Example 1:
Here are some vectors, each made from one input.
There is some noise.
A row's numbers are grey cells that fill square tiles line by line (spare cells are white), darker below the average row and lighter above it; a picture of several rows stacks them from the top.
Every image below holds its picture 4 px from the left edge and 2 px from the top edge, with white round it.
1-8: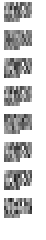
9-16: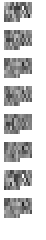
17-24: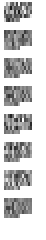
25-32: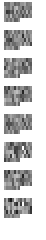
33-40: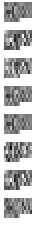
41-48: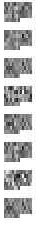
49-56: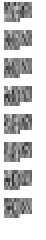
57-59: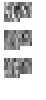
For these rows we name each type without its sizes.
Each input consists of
either a fixed value, or a node of a tree, or three true/false values.
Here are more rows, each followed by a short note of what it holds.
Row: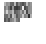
a node of a tree
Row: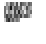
a node of a tree
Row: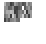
a node of a tree
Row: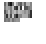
a fixed value
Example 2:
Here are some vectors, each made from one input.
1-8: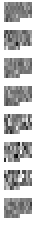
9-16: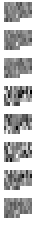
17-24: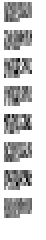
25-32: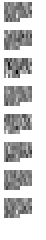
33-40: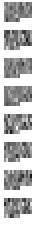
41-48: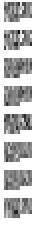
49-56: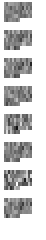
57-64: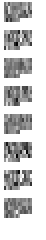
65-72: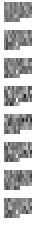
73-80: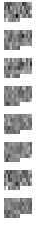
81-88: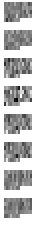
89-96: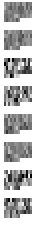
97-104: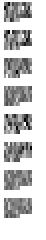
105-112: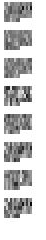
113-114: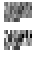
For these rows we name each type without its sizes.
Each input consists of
either a point on a circle, or a point on a line.
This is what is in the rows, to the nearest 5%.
About 65% of them hold a point on a circle. The rest hold a point on a line.
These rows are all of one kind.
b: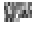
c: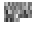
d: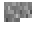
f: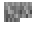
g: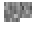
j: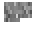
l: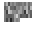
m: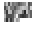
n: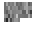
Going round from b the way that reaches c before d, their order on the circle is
b, m, c, g, l, f, d, n, j.
